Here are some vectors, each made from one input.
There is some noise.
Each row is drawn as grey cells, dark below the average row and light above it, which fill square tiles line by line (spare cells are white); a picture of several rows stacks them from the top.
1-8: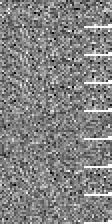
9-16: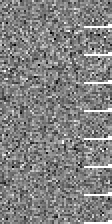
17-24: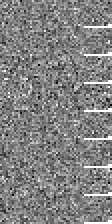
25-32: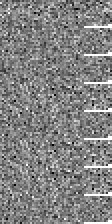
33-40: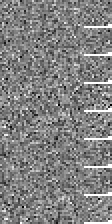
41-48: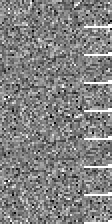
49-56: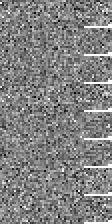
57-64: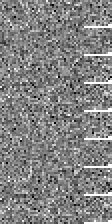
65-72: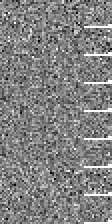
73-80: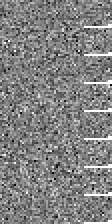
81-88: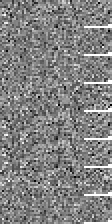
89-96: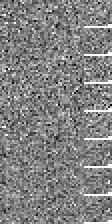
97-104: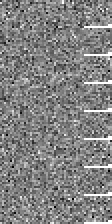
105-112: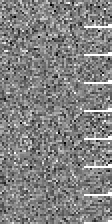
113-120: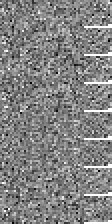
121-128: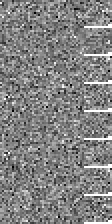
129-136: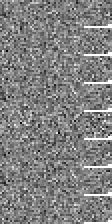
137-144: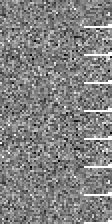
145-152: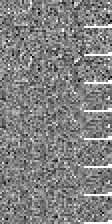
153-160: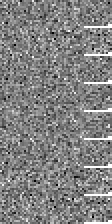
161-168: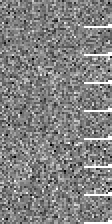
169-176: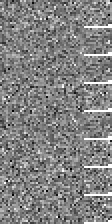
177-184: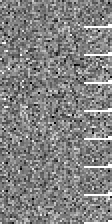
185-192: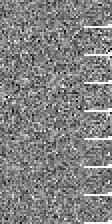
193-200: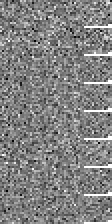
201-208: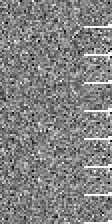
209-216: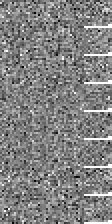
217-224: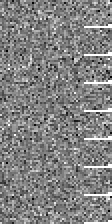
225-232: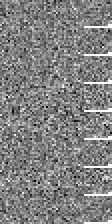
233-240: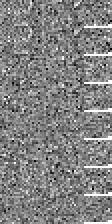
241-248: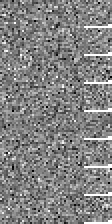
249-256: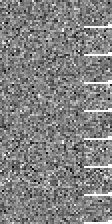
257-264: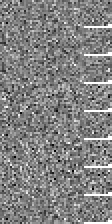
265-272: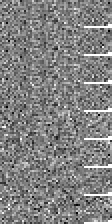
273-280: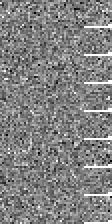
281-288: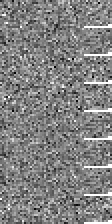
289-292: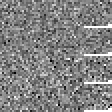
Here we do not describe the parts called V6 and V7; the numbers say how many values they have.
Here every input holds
either a point on an 8-point circle and a value of V6, or a true/false value and a value of V7.
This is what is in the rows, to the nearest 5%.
About 50% of them hold a point on an 8-point circle and a value of V6. The rest hold a true/false value and a value of V7.
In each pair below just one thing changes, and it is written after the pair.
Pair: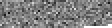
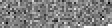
the true/false value
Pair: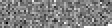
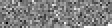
the value of V7
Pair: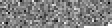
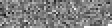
the true/false value
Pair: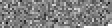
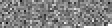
the value of V7
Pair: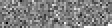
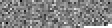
the value of V7
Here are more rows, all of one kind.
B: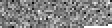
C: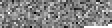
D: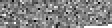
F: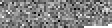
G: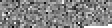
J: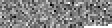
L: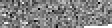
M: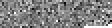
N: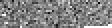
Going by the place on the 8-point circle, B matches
C and G.
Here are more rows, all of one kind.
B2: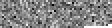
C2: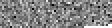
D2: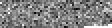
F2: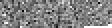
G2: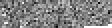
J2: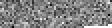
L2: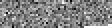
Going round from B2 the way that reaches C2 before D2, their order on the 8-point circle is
B2, C2, F2, G2, L2, J2, D2.
